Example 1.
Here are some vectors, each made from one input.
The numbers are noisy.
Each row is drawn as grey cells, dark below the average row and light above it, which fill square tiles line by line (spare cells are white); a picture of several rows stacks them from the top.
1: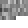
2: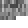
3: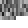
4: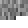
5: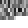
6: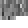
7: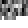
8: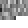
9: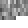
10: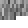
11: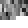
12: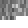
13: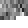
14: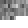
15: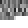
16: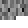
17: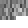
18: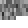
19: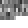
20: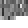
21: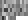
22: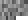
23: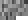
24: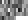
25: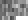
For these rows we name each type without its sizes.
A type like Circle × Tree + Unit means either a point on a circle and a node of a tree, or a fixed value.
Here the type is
Label.
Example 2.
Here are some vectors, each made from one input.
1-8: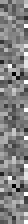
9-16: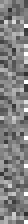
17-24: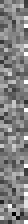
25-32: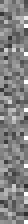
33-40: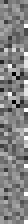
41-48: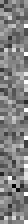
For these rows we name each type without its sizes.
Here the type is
Circle + Unit.
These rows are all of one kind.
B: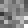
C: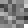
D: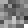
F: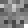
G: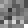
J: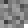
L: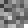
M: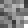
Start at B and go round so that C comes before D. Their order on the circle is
B, M, F, J, L, C, D, G.
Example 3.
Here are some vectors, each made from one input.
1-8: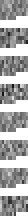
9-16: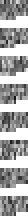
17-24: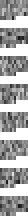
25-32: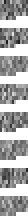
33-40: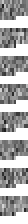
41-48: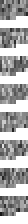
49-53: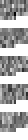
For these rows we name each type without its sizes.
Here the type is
Label.
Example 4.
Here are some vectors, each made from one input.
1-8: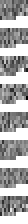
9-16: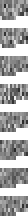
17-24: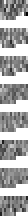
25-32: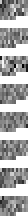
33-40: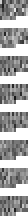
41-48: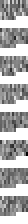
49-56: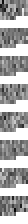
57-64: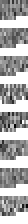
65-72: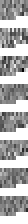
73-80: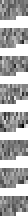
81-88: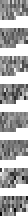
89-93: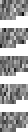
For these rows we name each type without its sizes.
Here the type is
Bool × Bool × Bool.
